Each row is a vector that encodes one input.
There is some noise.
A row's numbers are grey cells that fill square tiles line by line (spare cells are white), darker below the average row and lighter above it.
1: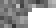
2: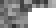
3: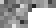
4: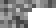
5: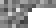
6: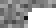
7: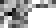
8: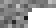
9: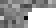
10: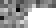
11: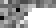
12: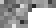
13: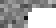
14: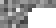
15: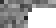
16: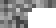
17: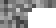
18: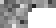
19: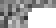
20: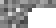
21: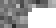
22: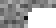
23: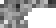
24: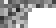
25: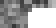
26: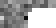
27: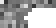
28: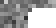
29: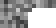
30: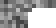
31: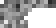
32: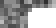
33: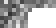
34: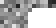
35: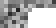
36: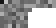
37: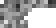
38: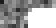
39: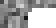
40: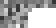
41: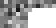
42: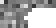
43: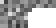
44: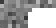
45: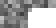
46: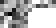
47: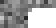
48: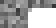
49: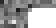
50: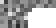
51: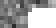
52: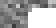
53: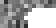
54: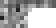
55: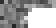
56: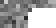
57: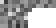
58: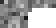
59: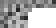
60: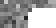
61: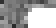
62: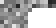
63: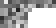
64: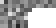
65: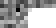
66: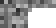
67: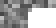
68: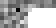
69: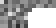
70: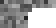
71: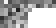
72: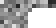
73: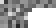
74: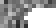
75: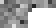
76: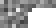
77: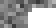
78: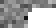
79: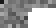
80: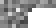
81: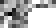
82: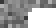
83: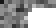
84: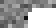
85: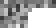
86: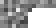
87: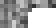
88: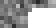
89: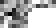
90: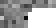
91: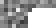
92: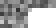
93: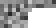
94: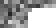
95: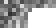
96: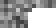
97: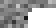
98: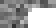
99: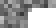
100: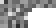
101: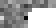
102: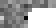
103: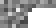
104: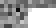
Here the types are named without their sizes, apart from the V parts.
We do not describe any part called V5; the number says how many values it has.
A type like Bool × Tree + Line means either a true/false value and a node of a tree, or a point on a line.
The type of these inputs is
List(Bool × V5).
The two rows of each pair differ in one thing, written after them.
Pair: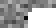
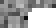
the value of V5 in item 1 of the list
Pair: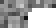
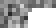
the value of V5 in item 1 of the list
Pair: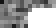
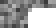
the true/false value in item 2 of the list
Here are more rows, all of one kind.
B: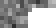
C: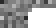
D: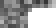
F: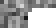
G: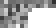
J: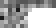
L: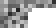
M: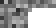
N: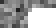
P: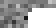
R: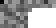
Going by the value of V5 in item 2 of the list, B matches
F, L, M and P.
